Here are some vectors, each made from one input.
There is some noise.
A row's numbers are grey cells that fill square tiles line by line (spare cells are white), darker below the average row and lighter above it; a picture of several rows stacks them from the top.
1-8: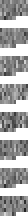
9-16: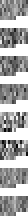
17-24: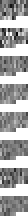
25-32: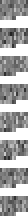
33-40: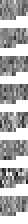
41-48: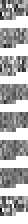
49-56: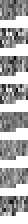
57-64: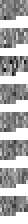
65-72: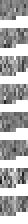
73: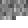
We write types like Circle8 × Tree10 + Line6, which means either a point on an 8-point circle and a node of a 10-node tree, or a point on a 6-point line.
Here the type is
Bool × Label5 + Unit.
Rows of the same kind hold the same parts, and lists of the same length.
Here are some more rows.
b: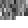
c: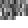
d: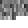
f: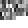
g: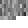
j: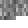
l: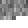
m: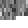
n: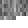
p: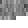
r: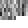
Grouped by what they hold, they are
b, c, d, g, j, l, m, n, p, r
f

